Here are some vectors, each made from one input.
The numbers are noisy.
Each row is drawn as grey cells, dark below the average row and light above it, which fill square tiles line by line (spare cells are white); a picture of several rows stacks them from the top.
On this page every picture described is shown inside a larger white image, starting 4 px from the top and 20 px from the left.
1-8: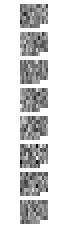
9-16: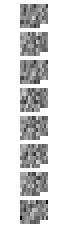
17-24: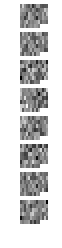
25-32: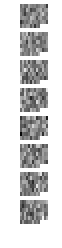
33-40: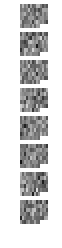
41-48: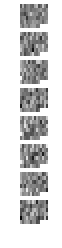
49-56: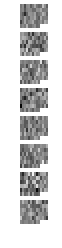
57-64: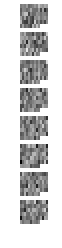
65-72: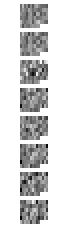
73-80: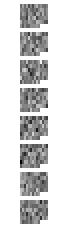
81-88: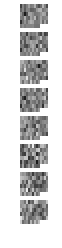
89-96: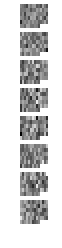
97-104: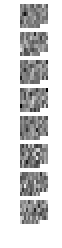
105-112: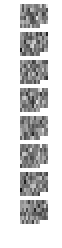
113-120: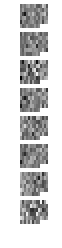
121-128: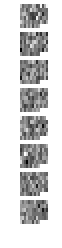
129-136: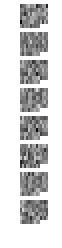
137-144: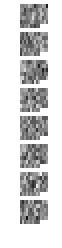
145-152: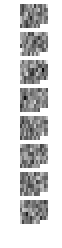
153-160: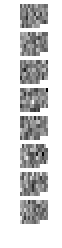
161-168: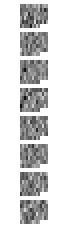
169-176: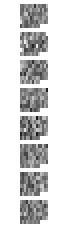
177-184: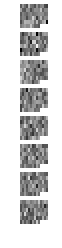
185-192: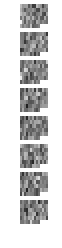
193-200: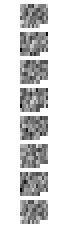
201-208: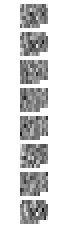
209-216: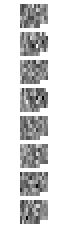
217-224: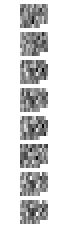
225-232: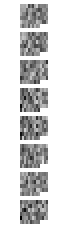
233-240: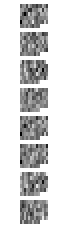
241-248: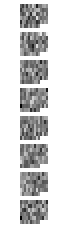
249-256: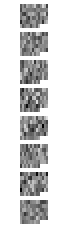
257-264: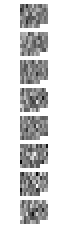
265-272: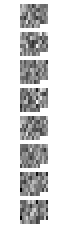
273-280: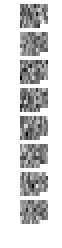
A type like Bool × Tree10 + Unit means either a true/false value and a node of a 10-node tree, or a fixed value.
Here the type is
(Circle11 + Tree11) × Line10.
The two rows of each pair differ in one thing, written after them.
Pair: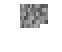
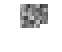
the node of the tree
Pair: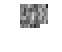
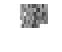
the place on the 10-point line
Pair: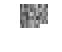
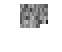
the node of the tree
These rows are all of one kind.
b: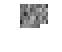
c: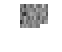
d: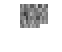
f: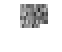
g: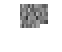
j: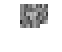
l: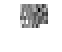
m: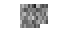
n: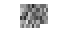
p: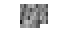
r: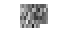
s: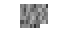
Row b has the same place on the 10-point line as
c, j, p and s.
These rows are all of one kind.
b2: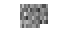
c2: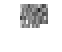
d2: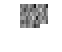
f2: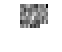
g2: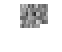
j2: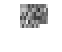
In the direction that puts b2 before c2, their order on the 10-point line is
f2, d2, b2, g2, c2, j2.
